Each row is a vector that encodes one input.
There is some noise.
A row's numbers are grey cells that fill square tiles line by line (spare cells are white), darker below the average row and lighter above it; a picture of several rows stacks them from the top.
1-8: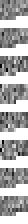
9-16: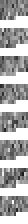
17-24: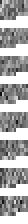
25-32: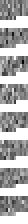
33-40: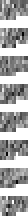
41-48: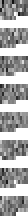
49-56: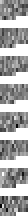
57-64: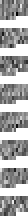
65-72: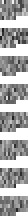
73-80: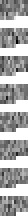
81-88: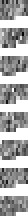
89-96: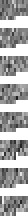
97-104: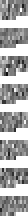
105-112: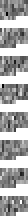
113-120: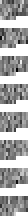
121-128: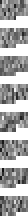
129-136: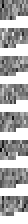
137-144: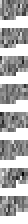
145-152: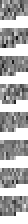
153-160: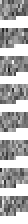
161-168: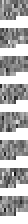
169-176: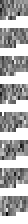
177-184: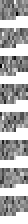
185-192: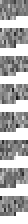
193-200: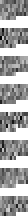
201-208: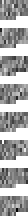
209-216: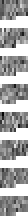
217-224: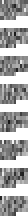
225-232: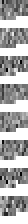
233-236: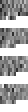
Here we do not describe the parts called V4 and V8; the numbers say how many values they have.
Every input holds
a point on a 5-point line, a value of V4 and a value of V8, together with either a point on a 6-point circle, or a point on a 6-point line.
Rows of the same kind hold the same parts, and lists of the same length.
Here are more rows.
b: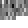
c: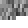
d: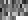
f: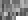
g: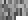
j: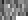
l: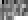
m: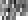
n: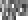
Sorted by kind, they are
b, c, d, l, m, n
f, g, j

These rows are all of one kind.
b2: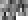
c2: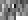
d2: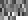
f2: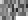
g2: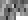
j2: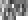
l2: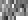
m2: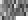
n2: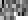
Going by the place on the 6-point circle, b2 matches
f2, j2 and n2.
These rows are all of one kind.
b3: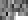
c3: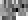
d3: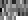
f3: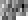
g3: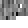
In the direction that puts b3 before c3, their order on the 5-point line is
d3, b3, g3, c3, f3.
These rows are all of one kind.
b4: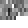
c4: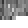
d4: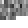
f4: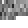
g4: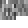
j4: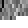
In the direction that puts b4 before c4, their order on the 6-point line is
b4, c4, j4, g4, d4, f4.
